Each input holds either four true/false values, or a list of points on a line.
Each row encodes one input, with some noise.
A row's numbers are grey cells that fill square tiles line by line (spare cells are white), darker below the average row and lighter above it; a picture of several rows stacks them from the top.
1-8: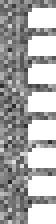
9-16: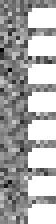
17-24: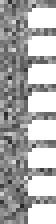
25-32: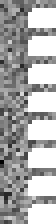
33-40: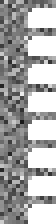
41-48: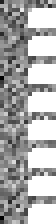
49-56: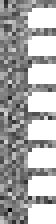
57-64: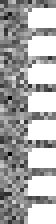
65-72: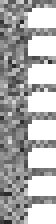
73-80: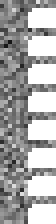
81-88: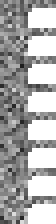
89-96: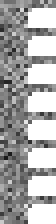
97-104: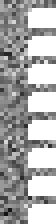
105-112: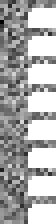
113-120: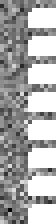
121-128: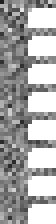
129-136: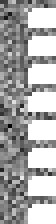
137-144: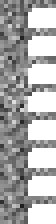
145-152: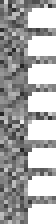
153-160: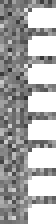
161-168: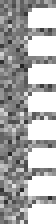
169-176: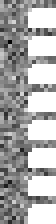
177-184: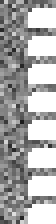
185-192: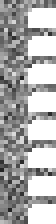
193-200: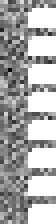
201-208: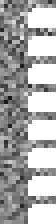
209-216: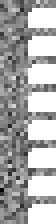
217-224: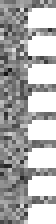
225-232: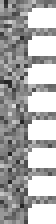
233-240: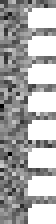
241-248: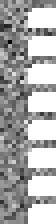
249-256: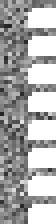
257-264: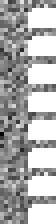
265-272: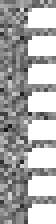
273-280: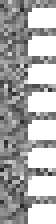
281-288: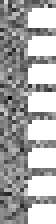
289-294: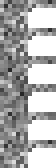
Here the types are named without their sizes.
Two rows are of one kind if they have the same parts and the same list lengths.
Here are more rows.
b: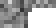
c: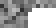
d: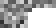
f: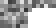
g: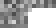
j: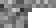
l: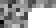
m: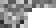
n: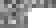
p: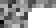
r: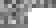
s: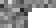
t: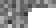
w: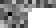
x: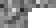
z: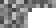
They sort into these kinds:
b, c, j, s, x
d, f, g, m, n, r, w, z
l, p
t

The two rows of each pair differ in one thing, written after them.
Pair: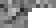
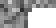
the place on the line in item 1 of the list
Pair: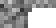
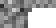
the place on the line in item 2 of the list
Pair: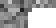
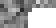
the place on the line in item 2 of the list
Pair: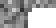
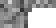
the place on the line in item 2 of the list
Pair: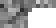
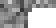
the place on the line in item 1 of the list
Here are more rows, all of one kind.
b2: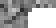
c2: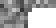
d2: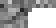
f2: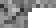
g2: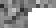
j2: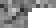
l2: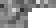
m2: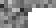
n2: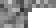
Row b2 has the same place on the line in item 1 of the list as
d2, g2 and j2.
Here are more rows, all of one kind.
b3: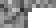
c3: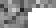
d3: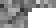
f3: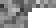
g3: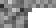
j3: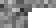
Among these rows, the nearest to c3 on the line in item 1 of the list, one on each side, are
b3 and f3.
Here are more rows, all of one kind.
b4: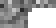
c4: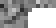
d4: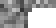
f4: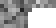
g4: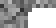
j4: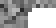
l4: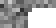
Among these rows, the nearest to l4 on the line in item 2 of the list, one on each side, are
b4 and d4.
